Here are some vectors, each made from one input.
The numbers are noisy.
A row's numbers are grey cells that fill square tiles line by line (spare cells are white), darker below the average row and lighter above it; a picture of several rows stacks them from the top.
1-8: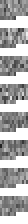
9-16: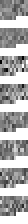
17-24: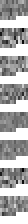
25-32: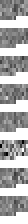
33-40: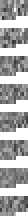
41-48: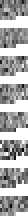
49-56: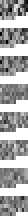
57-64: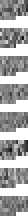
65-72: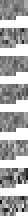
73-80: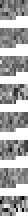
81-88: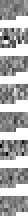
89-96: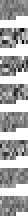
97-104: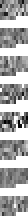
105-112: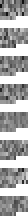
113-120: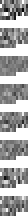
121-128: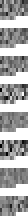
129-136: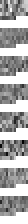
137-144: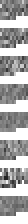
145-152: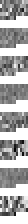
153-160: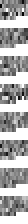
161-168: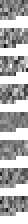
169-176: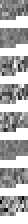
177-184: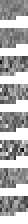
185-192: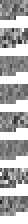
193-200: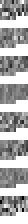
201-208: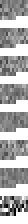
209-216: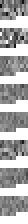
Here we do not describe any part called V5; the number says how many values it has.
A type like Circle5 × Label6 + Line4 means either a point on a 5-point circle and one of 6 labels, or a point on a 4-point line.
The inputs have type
Bool × (Tree9 + Unit) × V5 + Label7 + Line4.
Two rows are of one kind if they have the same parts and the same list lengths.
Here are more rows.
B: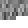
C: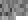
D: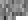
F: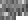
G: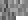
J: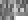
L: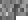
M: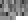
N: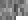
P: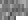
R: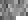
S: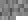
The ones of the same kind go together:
B, D
C, P, S
F, L, M, N
G, J, R

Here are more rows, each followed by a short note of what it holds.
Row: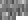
a true/false value and a value of V5
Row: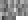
one of 7 labels
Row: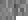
a node of a 9-node tree, a true/false value and a value of V5
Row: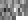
one of 7 labels
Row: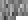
a point on a 4-point line
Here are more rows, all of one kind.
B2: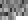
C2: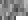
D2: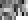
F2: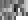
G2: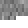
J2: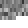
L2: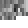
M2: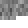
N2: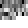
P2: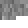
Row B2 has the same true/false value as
C2 and J2.
